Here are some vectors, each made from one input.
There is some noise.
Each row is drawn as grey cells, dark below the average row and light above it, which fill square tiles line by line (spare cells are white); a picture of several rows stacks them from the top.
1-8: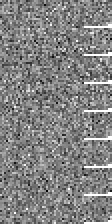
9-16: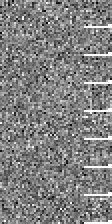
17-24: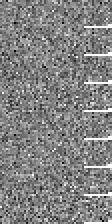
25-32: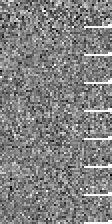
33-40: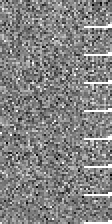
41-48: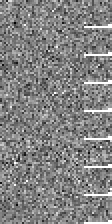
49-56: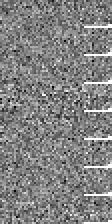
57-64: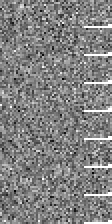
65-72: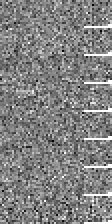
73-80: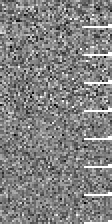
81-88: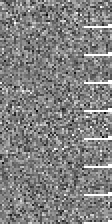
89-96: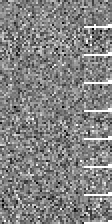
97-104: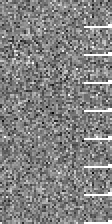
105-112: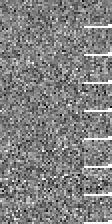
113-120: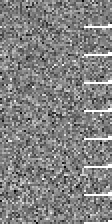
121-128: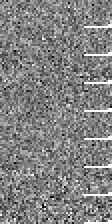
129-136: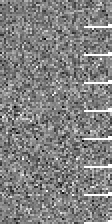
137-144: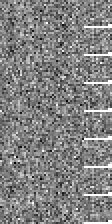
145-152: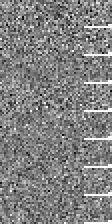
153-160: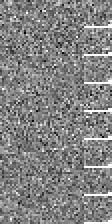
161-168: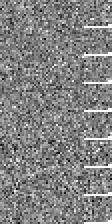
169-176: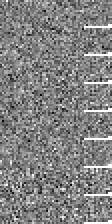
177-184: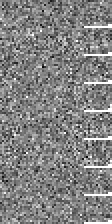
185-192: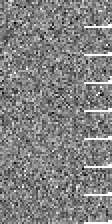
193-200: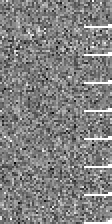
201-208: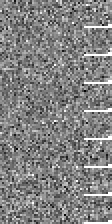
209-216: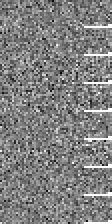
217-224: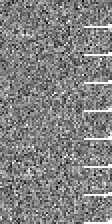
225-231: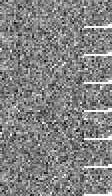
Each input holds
either a point on a 9-point circle, or a node of an 11-node tree, or a list of up to two points on a 6-point circle.
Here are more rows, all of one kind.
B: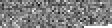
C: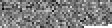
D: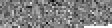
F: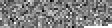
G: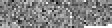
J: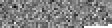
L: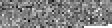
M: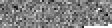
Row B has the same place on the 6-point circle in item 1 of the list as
C and L.
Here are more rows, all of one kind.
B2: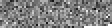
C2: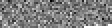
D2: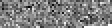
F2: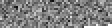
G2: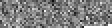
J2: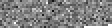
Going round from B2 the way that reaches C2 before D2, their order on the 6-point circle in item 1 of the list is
B2, G2, C2, F2, J2, D2.
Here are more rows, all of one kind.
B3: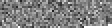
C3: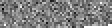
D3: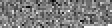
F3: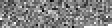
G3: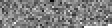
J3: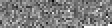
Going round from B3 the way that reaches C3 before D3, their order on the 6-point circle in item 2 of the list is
B3, C3, D3, J3, G3, F3.
